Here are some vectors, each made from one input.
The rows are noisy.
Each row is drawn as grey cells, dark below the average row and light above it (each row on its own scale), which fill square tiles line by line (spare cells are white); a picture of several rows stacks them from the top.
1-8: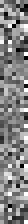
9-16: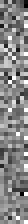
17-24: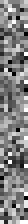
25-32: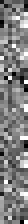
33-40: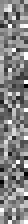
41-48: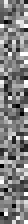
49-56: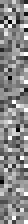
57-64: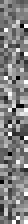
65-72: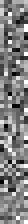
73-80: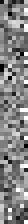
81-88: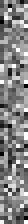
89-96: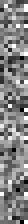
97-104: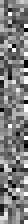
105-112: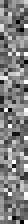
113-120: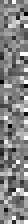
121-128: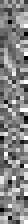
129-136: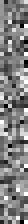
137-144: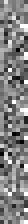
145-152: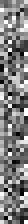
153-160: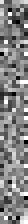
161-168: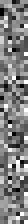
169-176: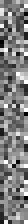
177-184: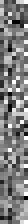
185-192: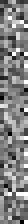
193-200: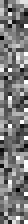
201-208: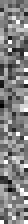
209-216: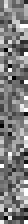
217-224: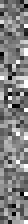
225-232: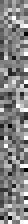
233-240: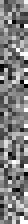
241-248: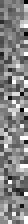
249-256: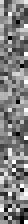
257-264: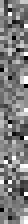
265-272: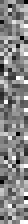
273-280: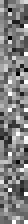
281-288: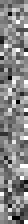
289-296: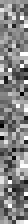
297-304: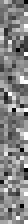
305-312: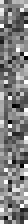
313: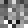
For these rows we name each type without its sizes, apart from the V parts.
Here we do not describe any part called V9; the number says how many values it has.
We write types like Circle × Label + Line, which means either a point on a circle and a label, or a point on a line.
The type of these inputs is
((Circle + V9) × Label + Unit) × Line.
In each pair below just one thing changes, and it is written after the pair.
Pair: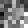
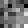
the place on the line
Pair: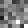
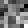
the place on the line
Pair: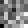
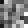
the label
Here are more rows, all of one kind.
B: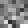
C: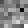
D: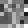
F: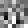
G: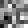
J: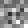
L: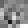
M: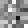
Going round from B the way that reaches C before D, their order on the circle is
B, J, C, M, G, F, D, L.
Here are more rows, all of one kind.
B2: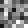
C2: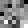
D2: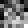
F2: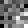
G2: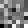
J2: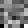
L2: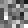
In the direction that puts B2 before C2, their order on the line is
J2, F2, B2, G2, L2, D2, C2.
